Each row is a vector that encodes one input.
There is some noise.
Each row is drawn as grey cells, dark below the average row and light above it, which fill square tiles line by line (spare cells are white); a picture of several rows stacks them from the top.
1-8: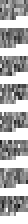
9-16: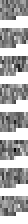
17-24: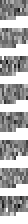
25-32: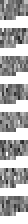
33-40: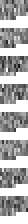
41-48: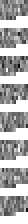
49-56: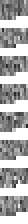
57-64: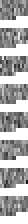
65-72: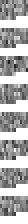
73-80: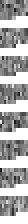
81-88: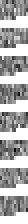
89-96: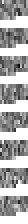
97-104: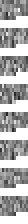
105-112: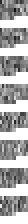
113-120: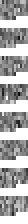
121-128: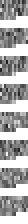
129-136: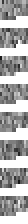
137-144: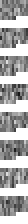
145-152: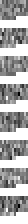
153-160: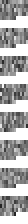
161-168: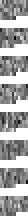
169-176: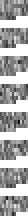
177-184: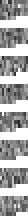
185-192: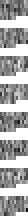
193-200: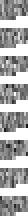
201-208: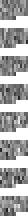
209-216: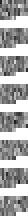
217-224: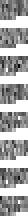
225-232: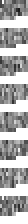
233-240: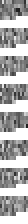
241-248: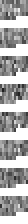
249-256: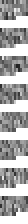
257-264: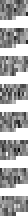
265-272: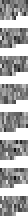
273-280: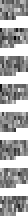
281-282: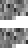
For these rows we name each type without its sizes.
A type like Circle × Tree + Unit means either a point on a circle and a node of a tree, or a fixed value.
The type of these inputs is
Bool × (Line + Tree).
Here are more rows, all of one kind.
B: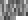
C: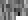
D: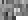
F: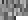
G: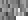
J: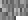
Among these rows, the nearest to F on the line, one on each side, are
C and D.
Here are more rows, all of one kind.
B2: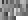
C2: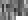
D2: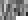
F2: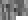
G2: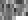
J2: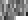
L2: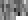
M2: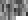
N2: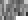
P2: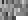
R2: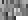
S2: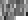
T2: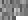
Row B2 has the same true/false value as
P2, R2 and T2.
